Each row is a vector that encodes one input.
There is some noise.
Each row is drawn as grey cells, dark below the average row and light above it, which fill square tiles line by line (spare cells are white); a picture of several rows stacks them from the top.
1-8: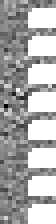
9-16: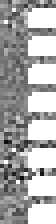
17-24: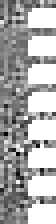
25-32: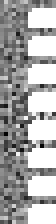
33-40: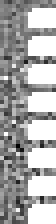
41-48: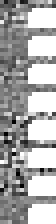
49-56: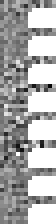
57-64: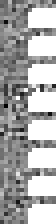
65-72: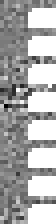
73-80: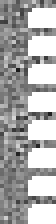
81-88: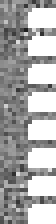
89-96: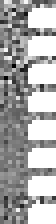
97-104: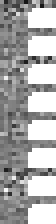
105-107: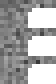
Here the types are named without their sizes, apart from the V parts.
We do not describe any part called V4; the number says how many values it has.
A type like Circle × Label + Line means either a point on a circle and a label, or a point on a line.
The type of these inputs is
Bool × Bool × Bool × Line + Circle × List(V4).
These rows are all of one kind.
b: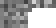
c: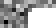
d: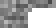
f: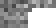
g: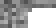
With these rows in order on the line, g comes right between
b and f.
